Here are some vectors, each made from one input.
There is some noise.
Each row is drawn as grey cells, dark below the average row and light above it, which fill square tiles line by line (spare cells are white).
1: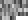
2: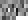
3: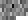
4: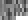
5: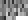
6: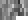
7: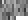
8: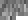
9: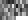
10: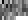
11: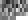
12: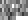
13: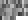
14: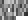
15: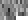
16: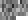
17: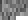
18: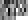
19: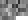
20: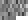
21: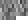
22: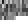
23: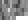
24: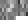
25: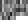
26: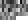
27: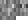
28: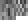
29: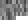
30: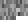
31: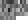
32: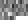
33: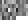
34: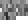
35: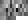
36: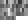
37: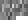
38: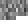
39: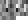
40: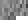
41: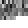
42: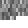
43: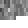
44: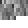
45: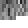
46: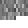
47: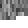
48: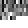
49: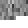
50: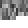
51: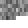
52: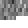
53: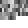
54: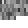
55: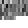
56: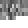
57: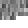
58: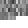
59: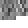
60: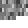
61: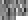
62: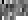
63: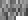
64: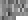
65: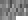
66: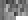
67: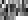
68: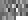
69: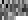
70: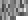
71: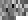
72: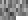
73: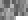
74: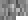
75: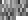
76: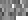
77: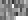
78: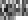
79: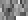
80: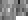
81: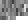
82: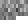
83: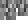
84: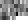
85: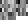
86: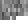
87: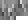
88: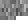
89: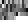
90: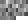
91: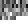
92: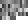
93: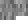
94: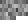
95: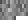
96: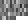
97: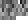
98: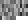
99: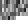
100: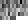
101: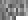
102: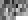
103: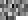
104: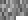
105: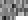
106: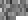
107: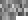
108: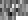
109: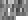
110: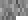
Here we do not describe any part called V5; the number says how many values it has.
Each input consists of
a list of up to three items, each a true/false value and a value of V5.
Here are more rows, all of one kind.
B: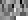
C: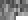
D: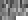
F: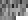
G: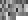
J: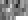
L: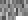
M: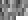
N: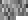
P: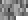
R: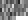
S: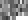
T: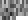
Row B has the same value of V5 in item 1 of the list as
N and P.
